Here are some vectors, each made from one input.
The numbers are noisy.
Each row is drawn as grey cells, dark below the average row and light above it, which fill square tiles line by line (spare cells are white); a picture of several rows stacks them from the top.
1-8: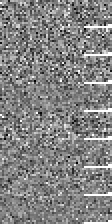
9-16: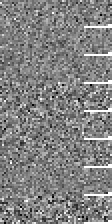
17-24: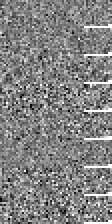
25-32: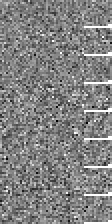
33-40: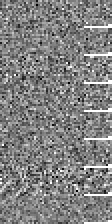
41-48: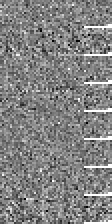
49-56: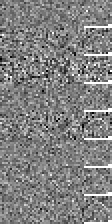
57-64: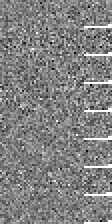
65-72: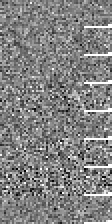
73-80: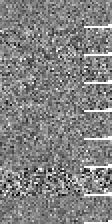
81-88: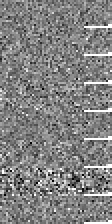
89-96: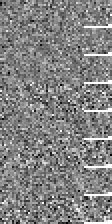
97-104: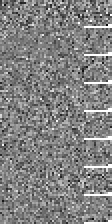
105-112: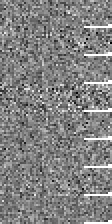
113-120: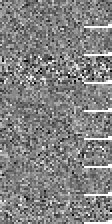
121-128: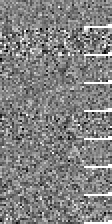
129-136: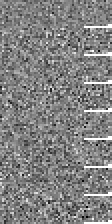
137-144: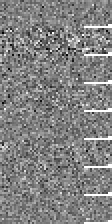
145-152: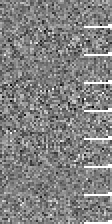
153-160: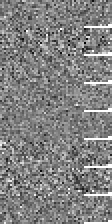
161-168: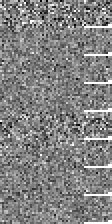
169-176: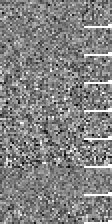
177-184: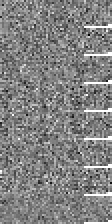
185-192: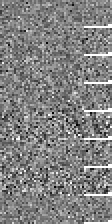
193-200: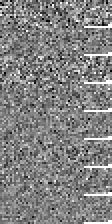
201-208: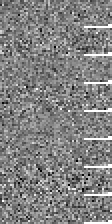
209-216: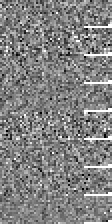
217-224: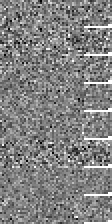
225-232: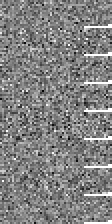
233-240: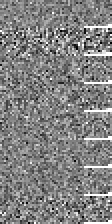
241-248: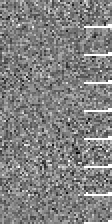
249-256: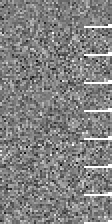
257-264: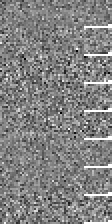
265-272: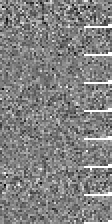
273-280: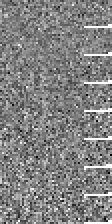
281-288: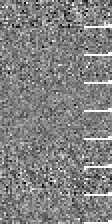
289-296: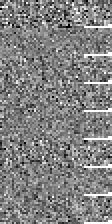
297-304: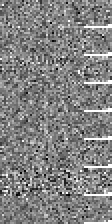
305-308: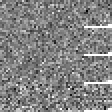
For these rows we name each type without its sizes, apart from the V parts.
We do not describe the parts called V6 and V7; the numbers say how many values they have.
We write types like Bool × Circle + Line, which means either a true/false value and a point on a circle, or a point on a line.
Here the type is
Circle × Circle × Line × ((Tree + Unit) × V7 + Unit) × V6.
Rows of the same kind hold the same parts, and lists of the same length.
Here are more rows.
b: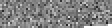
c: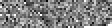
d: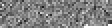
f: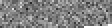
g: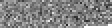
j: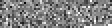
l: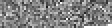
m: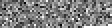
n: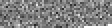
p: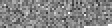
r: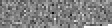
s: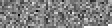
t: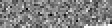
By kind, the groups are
b, d, g, m, n, s, t
c, f, r
j, l, p

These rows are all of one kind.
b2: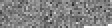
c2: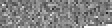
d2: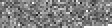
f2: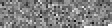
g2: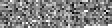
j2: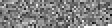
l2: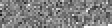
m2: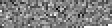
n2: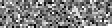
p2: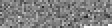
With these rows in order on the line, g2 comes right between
m2 and p2.
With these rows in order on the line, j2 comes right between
b2 and d2.
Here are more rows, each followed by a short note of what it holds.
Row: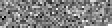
a point on each of two circles, a point on a line, a value of V6 and a value of V7
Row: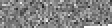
a point on each of two circles, a point on a line and a value of V6
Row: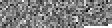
a point on each of two circles, a point on a line and a value of V6
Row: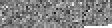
a point on each of two circles, a point on a line and a value of V6
